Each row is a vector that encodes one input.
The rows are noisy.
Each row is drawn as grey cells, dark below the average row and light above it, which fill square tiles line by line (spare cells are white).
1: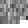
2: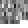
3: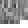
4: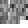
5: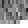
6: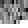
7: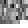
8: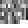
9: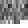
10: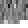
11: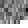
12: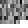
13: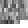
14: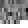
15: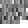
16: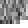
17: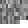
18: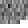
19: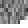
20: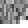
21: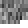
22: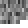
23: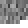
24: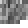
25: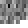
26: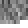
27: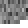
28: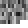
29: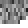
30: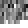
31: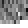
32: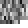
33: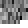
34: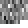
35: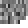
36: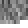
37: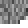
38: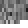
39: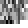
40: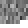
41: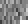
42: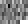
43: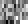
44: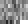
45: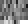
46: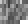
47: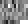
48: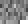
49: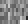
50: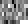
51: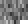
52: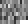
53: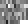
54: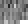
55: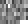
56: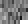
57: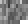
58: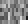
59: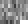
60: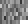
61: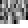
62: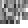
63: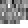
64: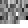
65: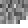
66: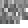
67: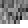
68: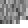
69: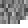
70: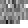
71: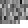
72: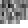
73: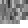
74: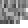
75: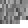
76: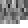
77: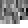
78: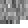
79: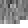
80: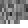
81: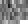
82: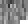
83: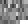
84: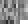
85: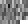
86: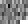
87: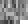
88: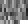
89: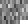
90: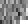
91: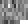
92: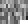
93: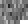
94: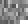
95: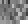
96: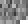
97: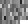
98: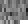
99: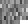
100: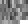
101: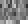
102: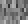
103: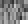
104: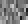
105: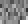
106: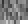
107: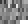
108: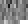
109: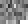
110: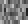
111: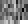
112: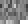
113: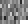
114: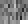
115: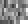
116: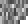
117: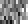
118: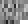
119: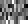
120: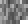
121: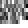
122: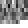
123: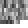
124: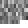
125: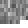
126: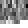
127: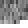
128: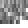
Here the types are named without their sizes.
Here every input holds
either a label, or a point on a line.
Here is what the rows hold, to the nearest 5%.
About 55% of them hold a label. The rest hold a point on a line.
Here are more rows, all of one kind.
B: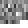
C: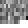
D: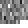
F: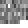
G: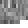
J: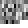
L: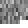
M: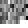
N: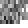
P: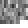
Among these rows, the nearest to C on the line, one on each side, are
F and L.
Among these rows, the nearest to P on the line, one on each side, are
G and J.
